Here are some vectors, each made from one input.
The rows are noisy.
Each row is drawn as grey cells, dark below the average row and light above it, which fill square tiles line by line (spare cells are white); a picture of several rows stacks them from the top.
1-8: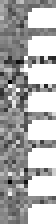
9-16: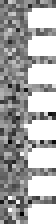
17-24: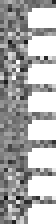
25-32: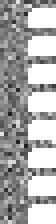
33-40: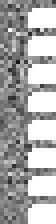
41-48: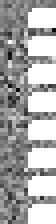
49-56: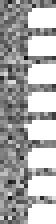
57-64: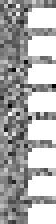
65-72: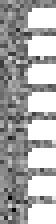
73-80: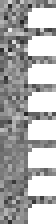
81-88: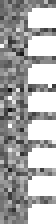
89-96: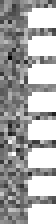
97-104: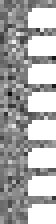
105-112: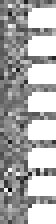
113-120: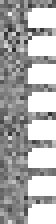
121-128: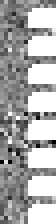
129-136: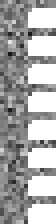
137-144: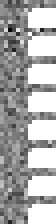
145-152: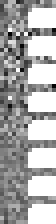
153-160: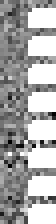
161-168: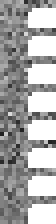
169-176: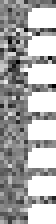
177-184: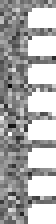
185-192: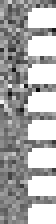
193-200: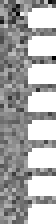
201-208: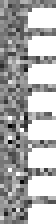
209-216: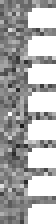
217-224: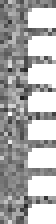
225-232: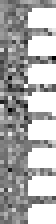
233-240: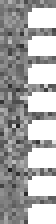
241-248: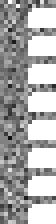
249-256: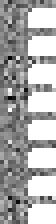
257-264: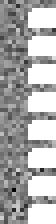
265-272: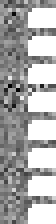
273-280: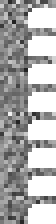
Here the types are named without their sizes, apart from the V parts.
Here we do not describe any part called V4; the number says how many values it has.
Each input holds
a node of a tree and a value of V4, together with either a point on a circle, or a fixed value.
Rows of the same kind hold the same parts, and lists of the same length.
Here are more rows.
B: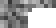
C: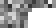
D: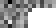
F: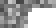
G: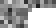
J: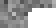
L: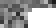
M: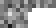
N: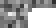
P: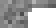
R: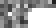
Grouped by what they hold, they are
B, C, D, G, L, P, R
F, J, M, N

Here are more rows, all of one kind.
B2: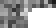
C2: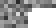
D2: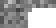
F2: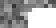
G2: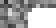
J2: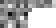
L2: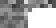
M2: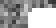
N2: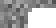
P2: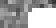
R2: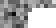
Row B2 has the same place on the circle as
F2 and N2.
